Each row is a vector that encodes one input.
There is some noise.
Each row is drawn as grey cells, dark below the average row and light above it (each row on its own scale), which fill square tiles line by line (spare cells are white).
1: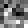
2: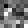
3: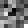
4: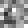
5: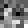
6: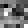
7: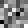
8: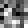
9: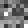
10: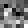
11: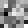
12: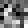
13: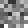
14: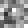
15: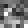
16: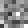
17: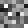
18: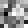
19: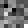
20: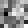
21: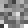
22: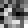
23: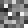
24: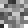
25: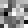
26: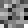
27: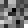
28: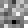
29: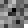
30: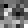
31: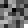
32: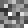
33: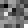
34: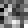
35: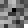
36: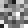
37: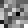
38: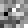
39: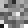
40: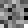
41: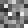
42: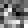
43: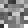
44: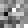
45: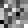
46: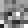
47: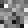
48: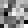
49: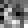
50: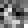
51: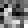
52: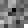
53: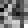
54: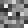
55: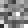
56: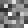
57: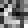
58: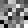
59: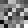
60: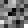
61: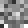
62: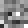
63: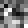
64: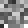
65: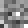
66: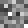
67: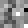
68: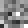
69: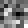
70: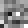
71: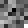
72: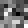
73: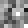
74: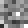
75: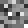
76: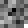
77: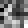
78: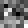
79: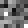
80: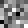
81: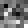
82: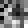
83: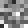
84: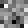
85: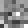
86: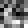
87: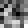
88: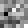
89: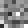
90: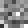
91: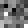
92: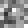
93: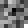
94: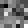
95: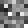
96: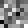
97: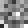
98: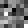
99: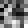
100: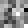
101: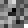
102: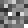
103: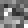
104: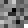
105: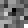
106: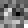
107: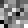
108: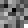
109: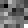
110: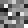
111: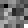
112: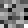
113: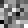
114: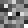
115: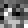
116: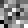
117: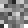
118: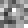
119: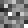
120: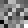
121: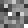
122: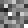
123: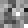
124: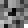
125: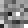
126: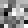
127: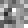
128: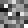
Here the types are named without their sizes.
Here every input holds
a true/false value, together with either a label, or a point on a line.
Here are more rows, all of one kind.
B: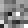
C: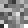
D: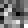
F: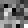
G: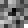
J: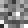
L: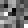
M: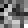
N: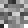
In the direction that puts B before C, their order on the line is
B, G, L, J, F, C, N, D, M.
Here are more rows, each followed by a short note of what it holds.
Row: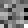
a label and a true/false value
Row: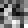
a point on a line and a true/false value
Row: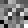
a label and a true/false value
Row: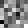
a label and a true/false value
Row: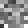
a point on a line and a true/false value
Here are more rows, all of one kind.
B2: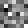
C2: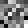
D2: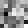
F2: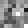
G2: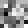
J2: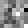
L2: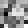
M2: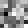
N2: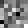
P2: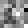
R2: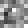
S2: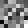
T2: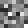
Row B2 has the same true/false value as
C2, N2, S2 and T2.
